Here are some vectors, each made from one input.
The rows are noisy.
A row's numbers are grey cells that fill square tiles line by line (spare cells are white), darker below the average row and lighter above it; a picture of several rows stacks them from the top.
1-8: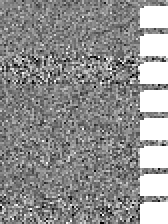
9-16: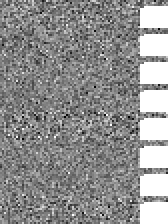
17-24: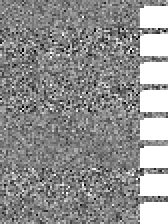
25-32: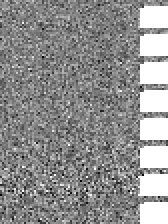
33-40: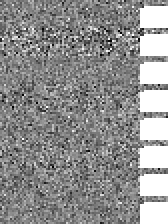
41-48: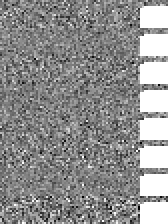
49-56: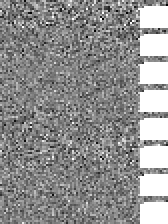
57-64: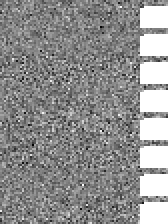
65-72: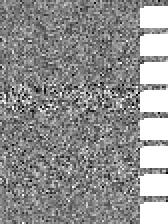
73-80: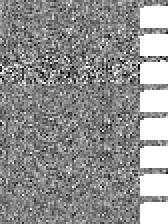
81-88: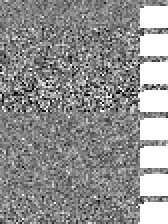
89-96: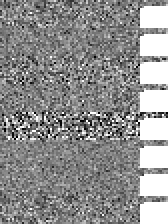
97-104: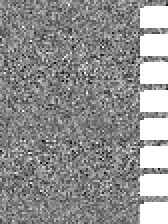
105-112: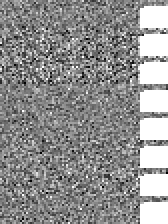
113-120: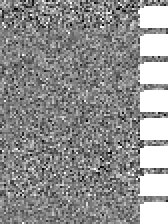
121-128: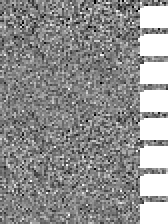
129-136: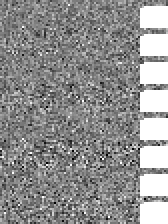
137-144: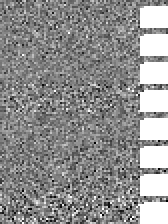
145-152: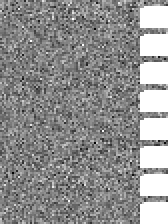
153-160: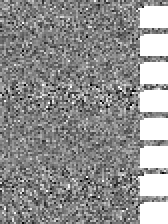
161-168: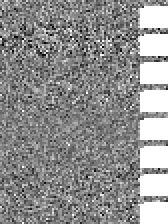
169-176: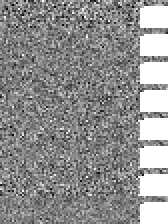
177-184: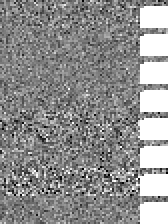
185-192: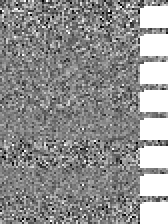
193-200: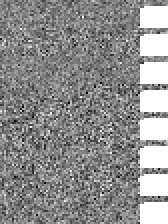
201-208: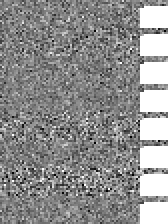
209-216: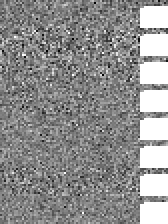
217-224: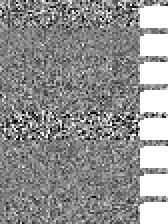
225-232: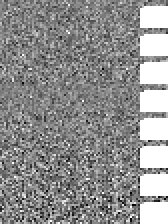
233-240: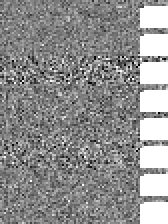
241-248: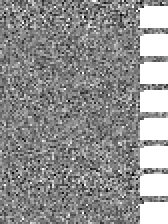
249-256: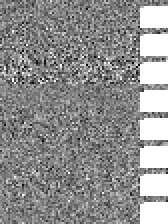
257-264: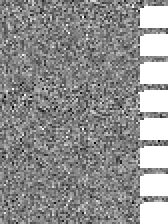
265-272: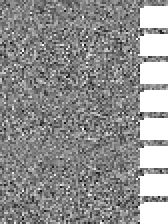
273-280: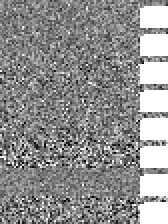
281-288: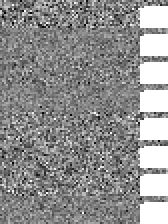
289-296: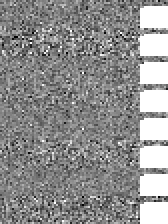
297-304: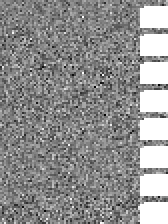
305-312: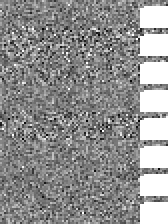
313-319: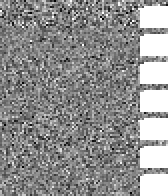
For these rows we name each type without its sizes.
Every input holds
either a point on a circle, or a label, or a point on a line.
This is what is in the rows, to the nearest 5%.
About 50% of them hold a point on a circle. About 25% of them hold a label. The rest hold a point on a line.
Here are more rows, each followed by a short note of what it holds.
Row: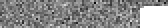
a point on a line
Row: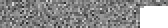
a point on a line
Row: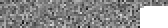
a point on a line
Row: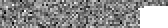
a point on a line
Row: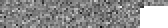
a point on a circle
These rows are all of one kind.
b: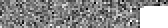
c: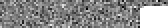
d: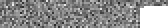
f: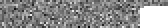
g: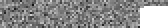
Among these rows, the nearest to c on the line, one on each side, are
b and f.
